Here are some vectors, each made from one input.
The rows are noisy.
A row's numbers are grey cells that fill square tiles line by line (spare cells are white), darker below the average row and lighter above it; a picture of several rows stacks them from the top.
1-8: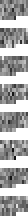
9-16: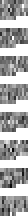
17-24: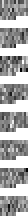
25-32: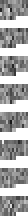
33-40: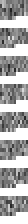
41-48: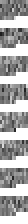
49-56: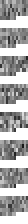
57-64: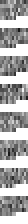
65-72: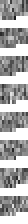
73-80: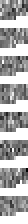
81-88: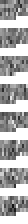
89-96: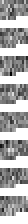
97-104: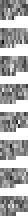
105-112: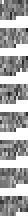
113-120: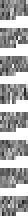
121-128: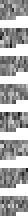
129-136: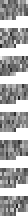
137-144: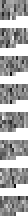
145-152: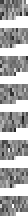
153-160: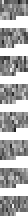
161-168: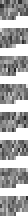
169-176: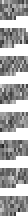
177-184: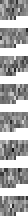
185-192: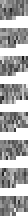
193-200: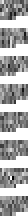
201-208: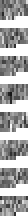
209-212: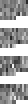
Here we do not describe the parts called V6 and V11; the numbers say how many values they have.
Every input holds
a value of V6, together with either a point on a 5-point line, or a node of a 10-node tree and a value of V11.
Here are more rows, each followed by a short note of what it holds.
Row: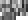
a node of a 10-node tree, a value of V6 and a value of V11
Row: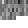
a node of a 10-node tree, a value of V6 and a value of V11
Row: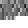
a point on a 5-point line and a value of V6
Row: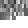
a point on a 5-point line and a value of V6
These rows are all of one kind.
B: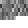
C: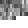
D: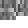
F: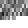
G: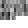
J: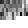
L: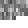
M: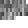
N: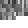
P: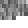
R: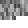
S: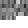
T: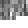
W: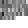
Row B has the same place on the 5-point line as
C, M and T.
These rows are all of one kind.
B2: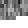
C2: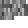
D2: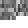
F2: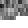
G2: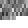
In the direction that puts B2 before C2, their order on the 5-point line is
B2, D2, G2, F2, C2.
